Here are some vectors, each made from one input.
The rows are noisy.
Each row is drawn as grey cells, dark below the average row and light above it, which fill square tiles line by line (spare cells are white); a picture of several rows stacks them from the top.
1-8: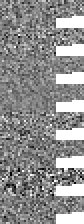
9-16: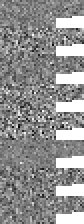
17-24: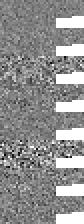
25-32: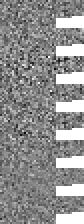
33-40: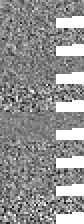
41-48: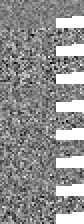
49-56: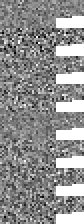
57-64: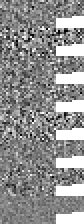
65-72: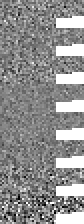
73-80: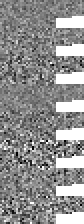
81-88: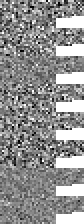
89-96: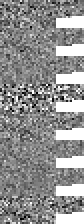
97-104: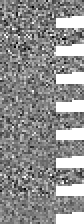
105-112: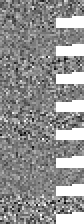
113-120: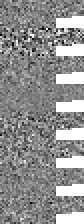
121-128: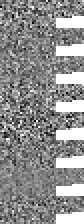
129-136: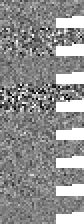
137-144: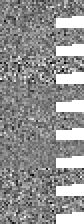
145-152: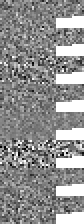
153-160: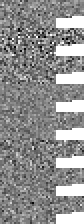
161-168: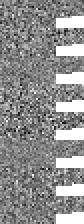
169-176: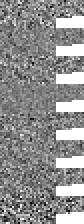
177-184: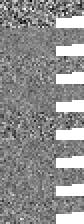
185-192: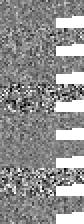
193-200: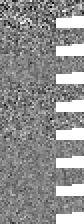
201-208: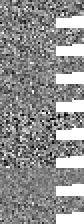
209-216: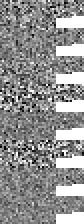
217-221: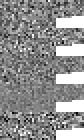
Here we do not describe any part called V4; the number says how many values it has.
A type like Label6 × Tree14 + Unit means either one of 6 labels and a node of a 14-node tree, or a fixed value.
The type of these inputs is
Bool × List2(Label8 × V4).
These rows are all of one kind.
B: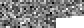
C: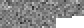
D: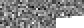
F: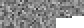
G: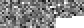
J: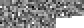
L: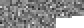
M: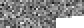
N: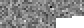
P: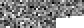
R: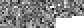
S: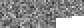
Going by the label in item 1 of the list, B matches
G, N and P.
